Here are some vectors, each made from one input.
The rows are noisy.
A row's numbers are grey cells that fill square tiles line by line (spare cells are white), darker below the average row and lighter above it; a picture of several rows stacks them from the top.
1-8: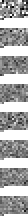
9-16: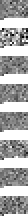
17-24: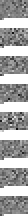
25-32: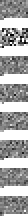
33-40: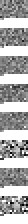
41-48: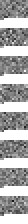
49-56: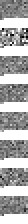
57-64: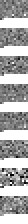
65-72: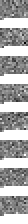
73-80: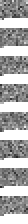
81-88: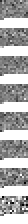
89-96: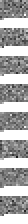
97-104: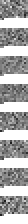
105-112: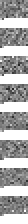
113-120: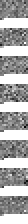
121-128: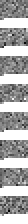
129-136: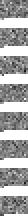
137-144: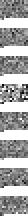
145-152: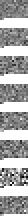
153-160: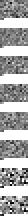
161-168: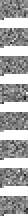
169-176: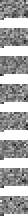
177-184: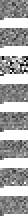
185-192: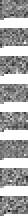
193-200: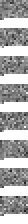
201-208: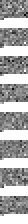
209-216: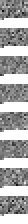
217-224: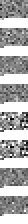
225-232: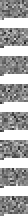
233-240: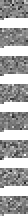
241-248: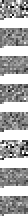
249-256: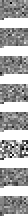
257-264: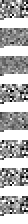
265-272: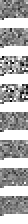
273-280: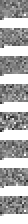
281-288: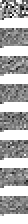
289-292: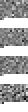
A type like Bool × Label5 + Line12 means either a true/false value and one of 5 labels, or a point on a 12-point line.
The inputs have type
(Bool × Circle6 + Unit) × (Circle5 + Unit) × Line6 + Line4.
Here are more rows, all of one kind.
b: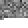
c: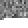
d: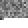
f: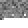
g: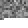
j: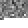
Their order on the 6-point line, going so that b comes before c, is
g, d, b, f, j, c.
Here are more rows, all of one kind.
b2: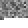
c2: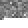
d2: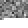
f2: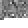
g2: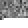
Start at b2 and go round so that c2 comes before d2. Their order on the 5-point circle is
b2, c2, d2, f2, g2.
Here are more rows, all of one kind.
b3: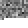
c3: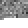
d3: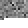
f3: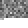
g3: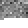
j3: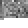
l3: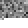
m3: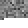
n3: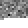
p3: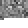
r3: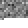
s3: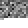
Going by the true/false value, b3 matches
d3 and m3.
